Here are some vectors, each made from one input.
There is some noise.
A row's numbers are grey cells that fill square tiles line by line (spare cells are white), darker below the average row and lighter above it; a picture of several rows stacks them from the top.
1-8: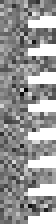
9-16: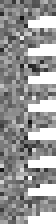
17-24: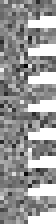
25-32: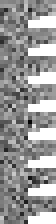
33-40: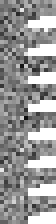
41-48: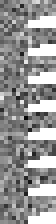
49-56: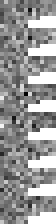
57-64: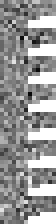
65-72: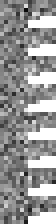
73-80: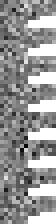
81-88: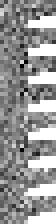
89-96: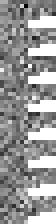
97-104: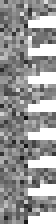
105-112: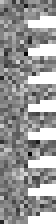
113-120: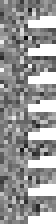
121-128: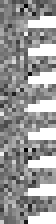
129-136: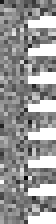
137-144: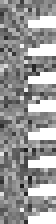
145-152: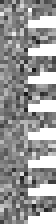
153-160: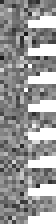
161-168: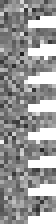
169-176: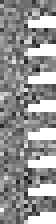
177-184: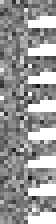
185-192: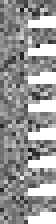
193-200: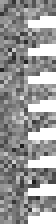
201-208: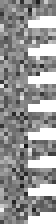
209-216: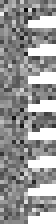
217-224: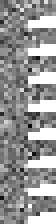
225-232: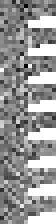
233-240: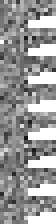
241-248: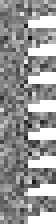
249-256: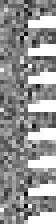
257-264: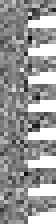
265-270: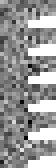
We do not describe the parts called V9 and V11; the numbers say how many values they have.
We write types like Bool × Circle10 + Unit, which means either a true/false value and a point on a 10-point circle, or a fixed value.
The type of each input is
Circle10 × (Line4 × Line5 + V11) + V9.
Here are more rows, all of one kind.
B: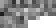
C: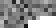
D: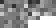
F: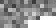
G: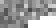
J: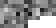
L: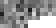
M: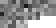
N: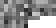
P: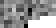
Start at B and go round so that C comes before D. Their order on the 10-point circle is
B, C, M, L, P, G, N, J, D, F.
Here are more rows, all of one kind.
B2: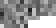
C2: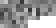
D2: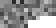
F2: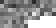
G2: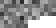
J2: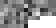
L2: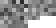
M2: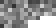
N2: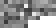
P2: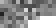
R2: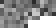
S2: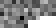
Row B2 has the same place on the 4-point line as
D2, F2, G2 and N2.
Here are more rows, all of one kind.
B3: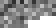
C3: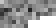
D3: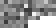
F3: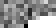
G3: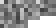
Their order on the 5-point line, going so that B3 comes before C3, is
B3, D3, C3, G3, F3.
